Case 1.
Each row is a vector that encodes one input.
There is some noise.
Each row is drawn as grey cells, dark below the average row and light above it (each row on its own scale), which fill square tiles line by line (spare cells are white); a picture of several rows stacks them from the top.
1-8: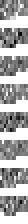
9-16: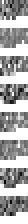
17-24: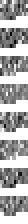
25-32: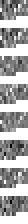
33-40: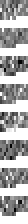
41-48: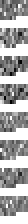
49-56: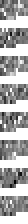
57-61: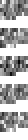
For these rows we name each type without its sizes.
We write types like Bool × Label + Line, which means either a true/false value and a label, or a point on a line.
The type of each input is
Circle.
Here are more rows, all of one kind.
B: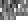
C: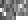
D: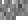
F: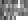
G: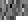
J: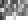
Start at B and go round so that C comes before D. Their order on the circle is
B, C, J, F, D, G.
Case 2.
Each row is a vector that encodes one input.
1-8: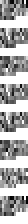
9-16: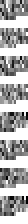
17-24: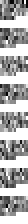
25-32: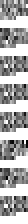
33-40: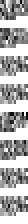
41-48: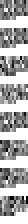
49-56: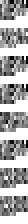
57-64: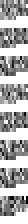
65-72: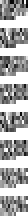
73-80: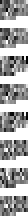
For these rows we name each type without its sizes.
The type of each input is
Label.
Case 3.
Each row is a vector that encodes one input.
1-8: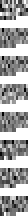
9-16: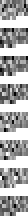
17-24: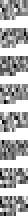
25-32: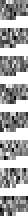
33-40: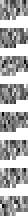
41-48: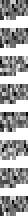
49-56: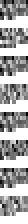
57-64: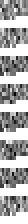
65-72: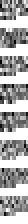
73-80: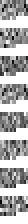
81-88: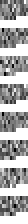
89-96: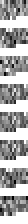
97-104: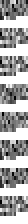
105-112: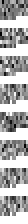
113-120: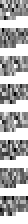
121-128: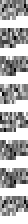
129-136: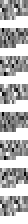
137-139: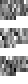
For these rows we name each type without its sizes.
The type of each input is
Line.
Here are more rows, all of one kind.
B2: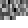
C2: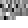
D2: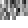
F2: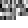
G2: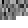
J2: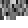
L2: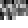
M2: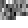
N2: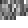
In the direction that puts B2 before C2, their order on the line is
L2, B2, J2, G2, M2, N2, F2, C2, D2.
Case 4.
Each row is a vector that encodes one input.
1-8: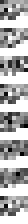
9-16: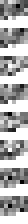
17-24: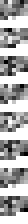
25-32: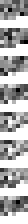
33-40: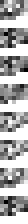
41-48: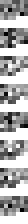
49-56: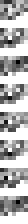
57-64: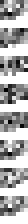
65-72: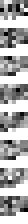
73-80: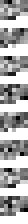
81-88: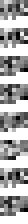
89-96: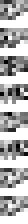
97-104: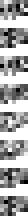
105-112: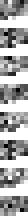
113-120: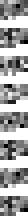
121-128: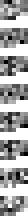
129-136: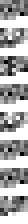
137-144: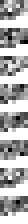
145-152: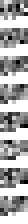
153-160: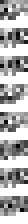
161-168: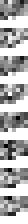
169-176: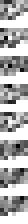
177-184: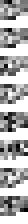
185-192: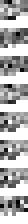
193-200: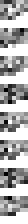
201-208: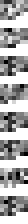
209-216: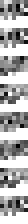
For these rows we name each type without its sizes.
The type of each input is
Line.
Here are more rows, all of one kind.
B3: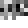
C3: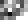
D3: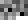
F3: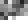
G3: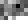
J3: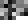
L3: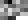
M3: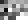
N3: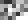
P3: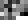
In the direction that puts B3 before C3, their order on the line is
J3, P3, D3, B3, G3, F3, C3, M3, N3, L3.
